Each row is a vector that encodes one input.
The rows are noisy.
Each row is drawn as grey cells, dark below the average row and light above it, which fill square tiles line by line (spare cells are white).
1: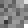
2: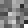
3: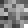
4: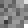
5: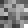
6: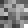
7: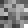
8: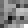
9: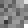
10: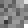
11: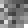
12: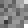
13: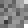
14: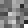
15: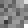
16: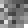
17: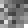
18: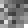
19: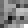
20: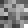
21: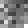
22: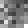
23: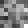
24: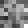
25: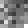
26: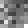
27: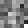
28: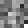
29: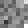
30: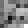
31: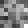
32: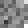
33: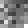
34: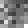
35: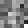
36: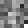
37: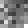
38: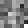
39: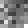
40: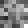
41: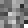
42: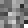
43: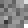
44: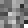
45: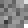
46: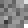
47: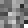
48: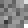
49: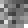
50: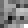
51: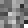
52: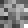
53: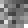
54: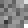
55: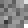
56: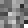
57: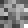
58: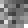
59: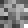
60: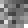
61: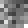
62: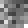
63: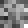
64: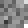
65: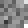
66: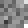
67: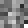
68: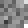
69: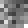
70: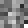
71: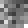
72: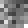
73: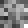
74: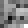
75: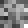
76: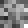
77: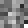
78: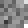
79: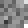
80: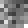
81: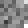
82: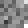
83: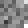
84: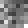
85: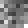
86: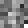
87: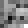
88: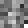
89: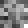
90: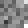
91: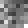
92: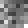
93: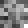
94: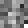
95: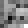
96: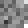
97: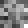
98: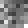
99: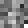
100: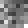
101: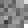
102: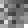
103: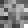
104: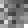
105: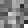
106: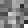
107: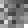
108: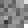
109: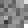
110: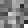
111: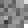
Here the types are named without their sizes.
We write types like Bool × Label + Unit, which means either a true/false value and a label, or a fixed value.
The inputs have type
Label.
